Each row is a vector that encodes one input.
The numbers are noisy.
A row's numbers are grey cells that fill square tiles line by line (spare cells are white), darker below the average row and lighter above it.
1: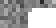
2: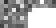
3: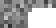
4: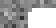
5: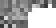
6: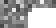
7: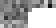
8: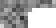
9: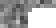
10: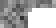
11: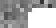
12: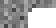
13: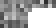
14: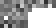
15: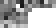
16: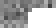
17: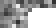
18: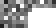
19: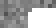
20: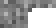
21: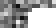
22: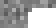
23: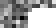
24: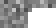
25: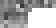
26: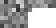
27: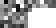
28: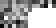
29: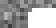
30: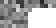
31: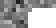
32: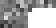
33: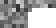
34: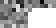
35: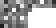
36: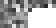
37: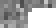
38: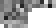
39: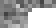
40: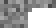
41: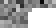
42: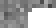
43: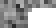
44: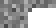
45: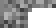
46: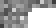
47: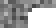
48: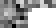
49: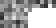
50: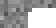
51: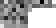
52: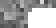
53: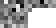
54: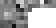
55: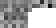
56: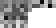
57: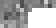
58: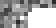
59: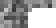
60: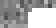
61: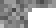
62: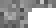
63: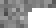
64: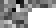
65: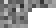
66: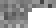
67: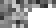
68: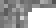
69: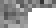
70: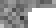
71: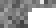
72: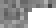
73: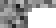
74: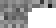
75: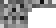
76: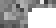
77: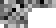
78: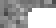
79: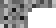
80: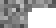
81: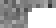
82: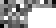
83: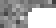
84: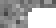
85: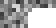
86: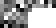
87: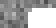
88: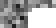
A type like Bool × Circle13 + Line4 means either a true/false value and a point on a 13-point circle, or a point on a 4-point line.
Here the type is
Bool × Line5 + List2(Line4).
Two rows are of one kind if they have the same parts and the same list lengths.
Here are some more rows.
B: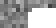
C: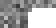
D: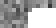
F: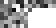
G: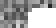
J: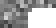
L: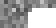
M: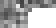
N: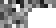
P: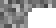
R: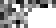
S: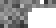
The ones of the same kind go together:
B, D, G, L, M
C, J, N, P
F, R
S

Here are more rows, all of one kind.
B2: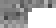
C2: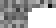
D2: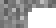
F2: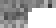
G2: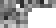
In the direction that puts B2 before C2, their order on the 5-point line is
F2, B2, G2, C2, D2.
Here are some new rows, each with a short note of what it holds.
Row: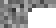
a list of two items
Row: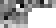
a point on a 5-point line and a true/false value
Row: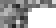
a list of two items
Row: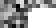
a list of two items
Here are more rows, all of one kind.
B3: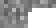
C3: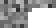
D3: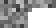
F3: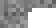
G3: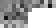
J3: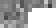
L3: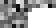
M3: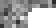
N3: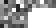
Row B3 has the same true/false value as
G3, J3 and N3.
